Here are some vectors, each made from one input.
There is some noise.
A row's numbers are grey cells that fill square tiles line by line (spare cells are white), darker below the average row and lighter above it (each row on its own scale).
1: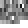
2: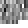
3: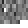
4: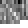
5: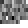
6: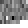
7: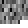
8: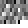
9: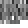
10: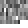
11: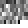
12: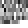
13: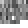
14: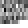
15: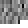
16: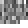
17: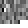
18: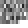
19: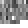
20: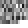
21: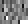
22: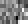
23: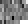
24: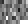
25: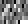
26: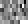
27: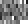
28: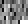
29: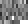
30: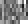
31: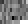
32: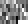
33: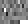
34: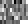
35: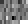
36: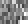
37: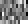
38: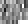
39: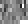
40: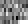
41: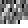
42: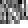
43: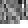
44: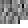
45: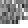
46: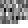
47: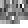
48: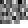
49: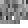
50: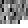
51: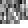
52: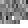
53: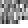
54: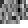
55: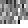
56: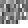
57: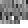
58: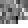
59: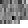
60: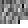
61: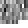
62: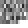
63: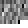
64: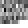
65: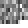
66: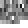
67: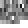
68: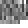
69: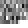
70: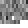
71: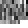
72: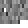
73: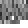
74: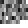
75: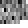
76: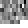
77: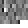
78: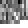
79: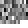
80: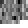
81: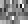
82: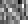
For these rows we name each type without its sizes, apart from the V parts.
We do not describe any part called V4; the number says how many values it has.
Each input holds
a value of V4, together with a list of items, each a point on each of two lines.
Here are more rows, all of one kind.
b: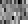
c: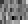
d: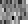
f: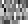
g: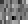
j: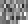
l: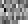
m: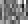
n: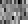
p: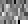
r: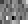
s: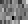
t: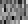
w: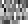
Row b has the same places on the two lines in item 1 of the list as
f, n, p and w.
